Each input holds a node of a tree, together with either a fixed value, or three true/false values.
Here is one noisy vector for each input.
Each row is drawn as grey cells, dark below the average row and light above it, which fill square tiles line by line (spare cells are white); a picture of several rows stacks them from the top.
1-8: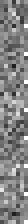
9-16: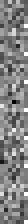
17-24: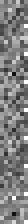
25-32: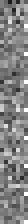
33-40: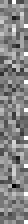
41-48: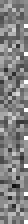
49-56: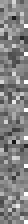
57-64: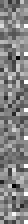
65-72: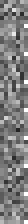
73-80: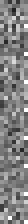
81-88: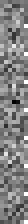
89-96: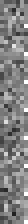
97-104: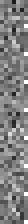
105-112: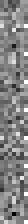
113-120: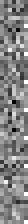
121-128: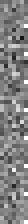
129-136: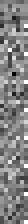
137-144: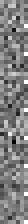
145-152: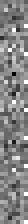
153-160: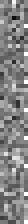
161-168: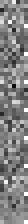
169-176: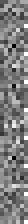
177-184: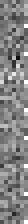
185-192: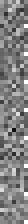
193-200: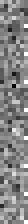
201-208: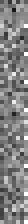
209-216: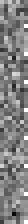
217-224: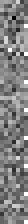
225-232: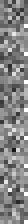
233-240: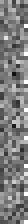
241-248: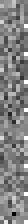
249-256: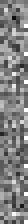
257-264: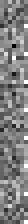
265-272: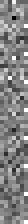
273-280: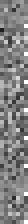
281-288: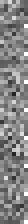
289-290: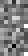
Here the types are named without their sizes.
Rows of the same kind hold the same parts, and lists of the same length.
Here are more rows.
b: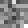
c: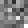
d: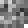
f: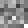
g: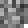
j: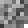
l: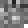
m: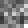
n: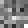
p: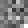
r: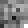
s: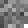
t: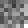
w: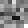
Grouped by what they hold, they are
b, f, m, r, s, t, w
c, d, g, j, l, n, p

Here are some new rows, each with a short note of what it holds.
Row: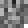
a node of a tree
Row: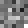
a node of a tree
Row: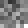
a node of a tree and three true/false values
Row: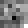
a node of a tree and three true/false values
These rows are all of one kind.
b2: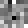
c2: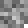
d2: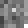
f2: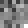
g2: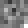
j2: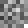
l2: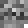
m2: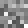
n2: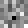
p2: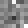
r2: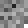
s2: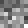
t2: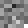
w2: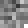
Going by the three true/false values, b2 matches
f2, p2, r2 and s2.
